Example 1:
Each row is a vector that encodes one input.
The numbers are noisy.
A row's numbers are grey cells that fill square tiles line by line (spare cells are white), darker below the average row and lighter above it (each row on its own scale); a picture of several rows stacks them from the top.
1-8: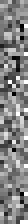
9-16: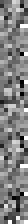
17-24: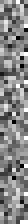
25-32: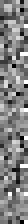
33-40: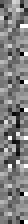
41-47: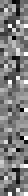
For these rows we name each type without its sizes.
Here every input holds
a label.
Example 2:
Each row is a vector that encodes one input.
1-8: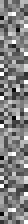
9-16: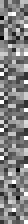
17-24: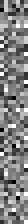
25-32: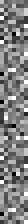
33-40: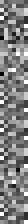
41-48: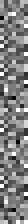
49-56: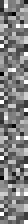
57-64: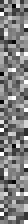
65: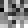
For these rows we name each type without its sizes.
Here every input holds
a point on a line.
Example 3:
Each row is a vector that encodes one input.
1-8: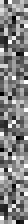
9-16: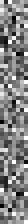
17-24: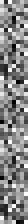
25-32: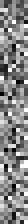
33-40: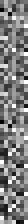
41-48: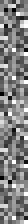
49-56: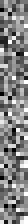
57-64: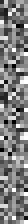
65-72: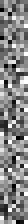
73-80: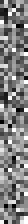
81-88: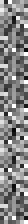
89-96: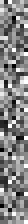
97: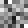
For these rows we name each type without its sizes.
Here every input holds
a label.
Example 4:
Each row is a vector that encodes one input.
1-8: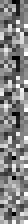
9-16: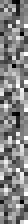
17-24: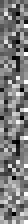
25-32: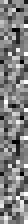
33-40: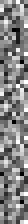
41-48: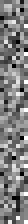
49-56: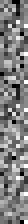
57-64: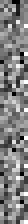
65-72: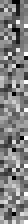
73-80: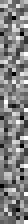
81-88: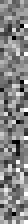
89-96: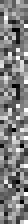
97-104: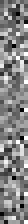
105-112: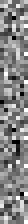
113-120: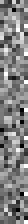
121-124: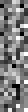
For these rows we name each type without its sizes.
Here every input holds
a label.
